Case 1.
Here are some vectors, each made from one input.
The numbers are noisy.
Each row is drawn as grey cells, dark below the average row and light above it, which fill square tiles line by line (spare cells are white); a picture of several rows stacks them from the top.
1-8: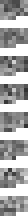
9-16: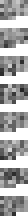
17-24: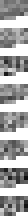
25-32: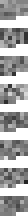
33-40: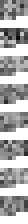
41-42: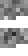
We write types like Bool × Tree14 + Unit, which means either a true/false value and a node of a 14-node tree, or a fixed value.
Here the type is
Tree9.
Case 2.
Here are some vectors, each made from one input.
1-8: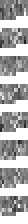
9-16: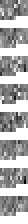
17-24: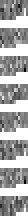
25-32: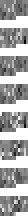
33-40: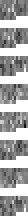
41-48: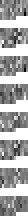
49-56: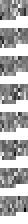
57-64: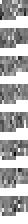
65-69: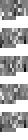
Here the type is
Bool × Bool × Bool.
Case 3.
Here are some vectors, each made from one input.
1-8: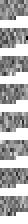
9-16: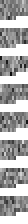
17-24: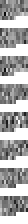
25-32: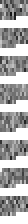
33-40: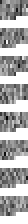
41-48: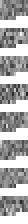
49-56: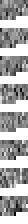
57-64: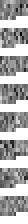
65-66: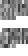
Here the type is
Label11.
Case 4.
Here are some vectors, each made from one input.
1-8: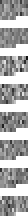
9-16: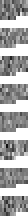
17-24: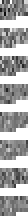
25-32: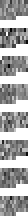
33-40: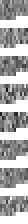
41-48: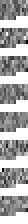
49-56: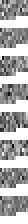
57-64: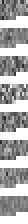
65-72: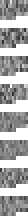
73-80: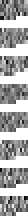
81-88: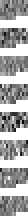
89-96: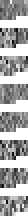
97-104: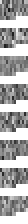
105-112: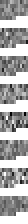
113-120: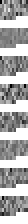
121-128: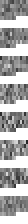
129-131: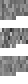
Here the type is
Line7.
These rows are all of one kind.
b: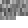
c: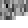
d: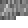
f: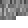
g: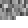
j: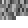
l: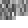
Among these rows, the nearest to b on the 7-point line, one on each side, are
g and l.
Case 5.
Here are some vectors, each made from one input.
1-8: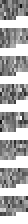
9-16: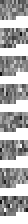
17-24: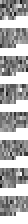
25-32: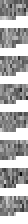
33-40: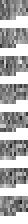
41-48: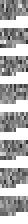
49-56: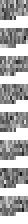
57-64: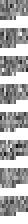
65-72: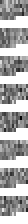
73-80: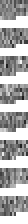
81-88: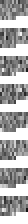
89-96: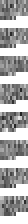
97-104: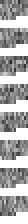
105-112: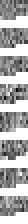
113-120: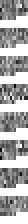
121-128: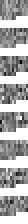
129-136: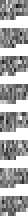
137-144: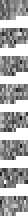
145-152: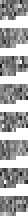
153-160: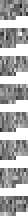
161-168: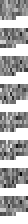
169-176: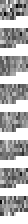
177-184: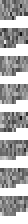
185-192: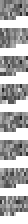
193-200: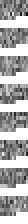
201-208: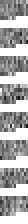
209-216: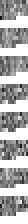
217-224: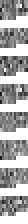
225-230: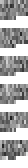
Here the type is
Circle19.
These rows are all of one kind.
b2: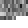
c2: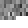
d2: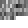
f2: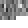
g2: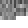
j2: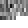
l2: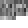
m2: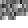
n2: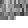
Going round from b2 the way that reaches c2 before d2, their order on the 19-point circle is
b2, c2, n2, d2, g2, l2, m2, f2, j2.
